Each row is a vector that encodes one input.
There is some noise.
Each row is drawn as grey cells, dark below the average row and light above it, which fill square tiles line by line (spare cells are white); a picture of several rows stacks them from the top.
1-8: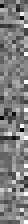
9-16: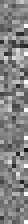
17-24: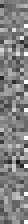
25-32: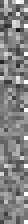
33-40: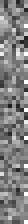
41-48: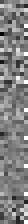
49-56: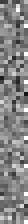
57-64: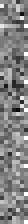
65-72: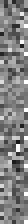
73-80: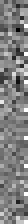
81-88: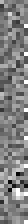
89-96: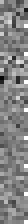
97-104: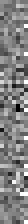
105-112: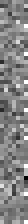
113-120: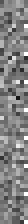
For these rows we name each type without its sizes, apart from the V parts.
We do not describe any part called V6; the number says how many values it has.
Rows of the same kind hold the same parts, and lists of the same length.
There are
4 kinds of row.
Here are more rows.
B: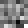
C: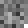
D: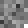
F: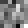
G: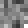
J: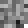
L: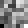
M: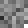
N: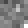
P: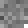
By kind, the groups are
B
C, D, J, L
F, N
G, M, P

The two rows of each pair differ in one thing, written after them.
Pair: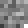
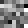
the value of V6
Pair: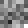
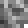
the value of V6
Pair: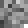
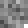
the value of V6
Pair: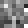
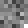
the true/false value
